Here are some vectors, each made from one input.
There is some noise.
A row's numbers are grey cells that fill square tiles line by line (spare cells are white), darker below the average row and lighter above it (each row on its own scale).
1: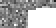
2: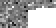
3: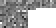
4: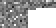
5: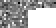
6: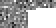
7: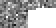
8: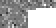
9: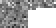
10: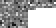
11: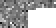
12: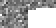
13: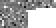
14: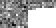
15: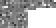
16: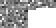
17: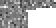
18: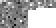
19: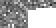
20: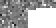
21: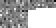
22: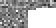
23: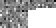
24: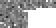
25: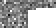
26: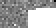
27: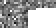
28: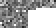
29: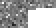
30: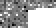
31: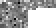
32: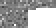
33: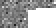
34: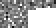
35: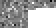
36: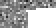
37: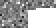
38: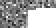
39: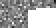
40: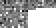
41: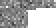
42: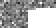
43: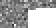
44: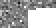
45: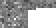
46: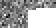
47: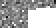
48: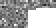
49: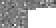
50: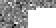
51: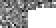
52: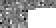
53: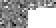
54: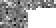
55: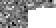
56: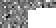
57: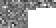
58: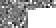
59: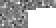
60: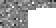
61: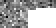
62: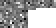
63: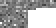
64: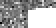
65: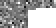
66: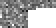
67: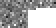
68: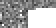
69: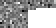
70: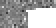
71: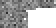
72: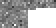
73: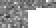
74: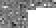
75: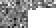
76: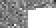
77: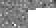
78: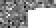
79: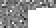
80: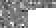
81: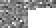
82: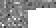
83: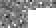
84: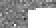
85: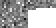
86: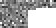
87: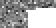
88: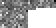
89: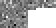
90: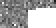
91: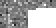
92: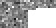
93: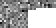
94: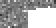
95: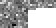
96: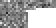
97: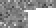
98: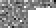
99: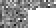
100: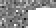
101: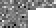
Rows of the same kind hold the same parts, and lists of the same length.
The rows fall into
2 kinds.
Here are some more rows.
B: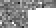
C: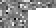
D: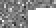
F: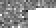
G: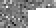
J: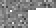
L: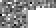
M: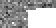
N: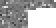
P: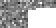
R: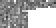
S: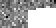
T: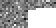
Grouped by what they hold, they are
B, C, L, M, N, P, R, S
D, F, G, J, T

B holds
a point on a 7-point line and a node of a 7-node tree.
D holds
a point on each of two 7-point lines.
